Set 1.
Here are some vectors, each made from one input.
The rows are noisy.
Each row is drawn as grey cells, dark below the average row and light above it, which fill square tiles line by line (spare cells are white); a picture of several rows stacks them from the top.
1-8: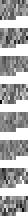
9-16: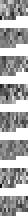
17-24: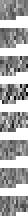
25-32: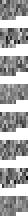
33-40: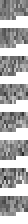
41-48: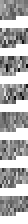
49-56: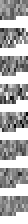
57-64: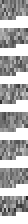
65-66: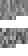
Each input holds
either a point on a 7-point line, or a point on a 9-point line.
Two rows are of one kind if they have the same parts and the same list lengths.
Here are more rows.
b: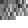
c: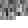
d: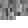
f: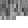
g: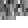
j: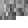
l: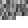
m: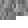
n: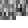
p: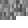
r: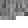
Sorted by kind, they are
b, f, g, l, n, p, r
c, d, j, m

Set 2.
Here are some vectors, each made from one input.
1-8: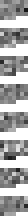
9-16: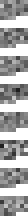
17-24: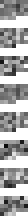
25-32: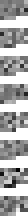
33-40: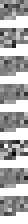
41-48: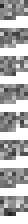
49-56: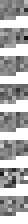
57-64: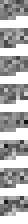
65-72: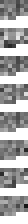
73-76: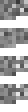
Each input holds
either a node of a 9-node tree, or a node of a 10-node tree.
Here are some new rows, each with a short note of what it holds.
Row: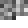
a node of a 9-node tree
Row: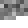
a node of a 10-node tree
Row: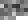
a node of a 10-node tree
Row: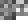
a node of a 9-node tree
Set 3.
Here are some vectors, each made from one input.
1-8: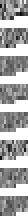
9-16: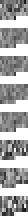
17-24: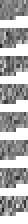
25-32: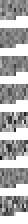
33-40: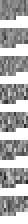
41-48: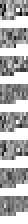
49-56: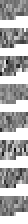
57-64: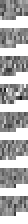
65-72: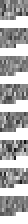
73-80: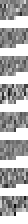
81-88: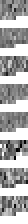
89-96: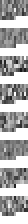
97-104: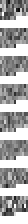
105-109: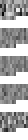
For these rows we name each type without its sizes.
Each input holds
either a point on a circle, or a label.
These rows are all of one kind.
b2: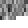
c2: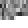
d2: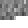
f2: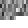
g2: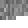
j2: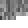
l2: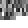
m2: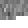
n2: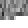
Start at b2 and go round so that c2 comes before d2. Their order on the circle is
b2, n2, c2, m2, g2, j2, l2, f2, d2.
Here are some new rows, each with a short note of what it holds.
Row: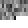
a label
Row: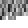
a point on a circle
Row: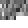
a label
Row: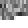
a point on a circle
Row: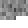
a label
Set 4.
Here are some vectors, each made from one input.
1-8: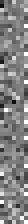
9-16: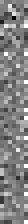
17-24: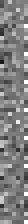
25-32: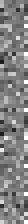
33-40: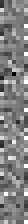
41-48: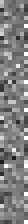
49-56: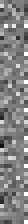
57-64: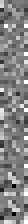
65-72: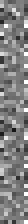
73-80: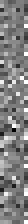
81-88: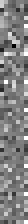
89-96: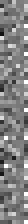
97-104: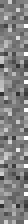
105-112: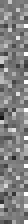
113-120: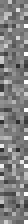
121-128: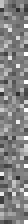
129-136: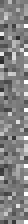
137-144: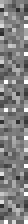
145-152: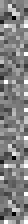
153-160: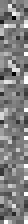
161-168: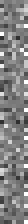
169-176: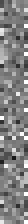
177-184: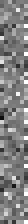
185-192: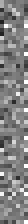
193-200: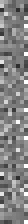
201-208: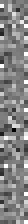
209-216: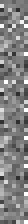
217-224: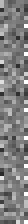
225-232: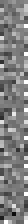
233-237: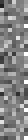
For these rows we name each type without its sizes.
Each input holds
either a point on a line, or three true/false values.
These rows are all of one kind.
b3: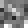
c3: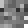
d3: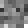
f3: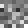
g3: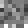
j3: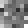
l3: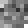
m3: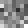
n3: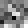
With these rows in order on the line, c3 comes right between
d3 and l3.
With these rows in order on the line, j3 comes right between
l3 and m3.
